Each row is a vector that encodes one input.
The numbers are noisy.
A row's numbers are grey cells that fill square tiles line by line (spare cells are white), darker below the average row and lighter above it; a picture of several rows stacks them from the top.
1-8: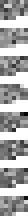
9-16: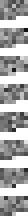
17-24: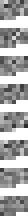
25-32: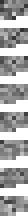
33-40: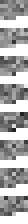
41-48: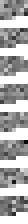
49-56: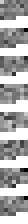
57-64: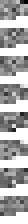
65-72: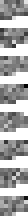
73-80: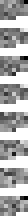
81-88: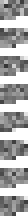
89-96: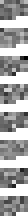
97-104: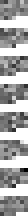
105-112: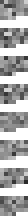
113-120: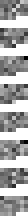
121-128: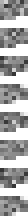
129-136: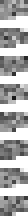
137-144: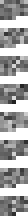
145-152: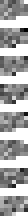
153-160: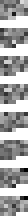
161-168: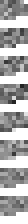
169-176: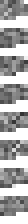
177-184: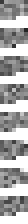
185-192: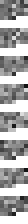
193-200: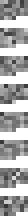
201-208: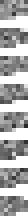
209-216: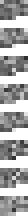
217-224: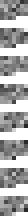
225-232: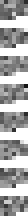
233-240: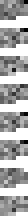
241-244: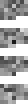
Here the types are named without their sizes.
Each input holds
five true/false values.
